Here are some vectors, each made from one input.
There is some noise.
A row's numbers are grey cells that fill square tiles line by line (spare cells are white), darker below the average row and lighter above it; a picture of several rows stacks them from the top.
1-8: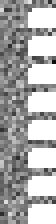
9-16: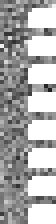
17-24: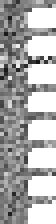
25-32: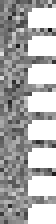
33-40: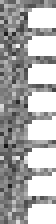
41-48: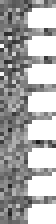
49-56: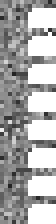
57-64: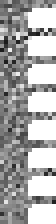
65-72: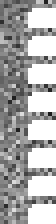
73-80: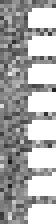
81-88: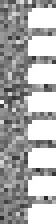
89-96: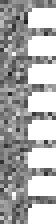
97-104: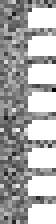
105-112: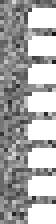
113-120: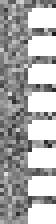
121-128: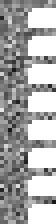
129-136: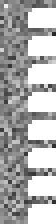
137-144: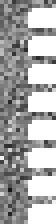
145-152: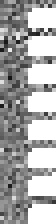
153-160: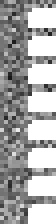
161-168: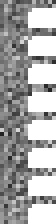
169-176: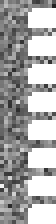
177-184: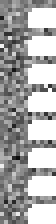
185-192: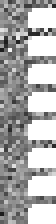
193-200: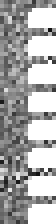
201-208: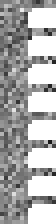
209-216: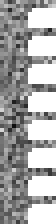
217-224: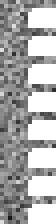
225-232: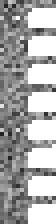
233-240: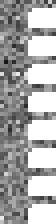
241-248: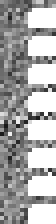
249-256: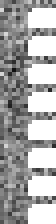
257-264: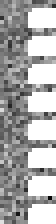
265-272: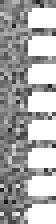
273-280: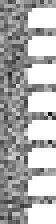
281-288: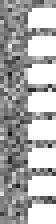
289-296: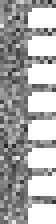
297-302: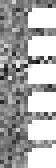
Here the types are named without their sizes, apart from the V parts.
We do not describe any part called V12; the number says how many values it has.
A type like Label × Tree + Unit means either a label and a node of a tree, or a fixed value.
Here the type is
List(Bool × V12).
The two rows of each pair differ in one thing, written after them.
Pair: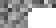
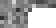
the value of V12 in item 1 of the list
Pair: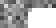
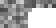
the value of V12 in item 1 of the list
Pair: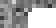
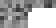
the true/false value in item 1 of the list
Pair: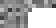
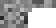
the value of V12 in item 1 of the list
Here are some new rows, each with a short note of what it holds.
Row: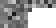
a list of one item
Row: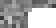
a list of two items
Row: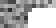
a list of two items
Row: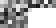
the empty list
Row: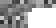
a list of one item
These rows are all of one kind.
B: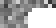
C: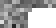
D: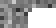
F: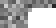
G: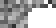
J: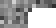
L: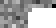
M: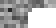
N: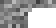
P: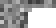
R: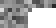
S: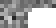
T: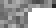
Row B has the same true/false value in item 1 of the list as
F and G.
